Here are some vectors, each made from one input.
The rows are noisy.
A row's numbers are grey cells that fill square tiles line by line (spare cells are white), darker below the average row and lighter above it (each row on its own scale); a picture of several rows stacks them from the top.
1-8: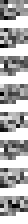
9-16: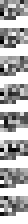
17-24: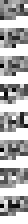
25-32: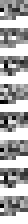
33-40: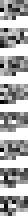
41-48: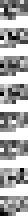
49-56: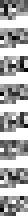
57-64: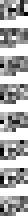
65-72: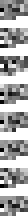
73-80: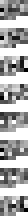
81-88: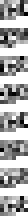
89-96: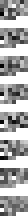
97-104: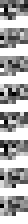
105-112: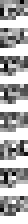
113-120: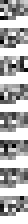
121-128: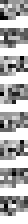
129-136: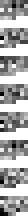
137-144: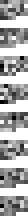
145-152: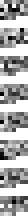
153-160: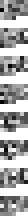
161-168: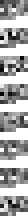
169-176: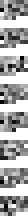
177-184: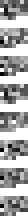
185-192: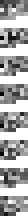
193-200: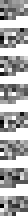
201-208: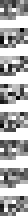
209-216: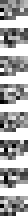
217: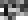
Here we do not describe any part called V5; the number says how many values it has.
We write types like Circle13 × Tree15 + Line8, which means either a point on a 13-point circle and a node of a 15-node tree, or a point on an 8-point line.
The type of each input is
Bool × (Tree8 + V5) + List2(Line4).
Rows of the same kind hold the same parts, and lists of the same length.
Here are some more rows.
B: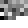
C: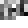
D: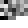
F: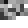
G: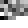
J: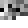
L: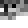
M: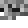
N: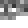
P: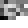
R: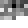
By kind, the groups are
B, D, G, J, M
C, F, P
L
N
R

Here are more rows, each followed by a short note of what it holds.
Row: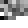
a node of an 8-node tree and a true/false value
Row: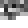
a list of two items
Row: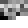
a true/false value and a value of V5
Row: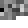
a node of an 8-node tree and a true/false value
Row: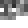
a list of one item
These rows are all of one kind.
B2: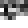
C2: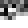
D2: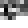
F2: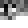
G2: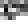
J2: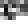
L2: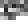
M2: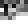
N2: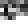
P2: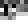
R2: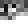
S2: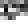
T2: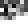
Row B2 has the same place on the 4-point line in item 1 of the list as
D2, J2 and N2.
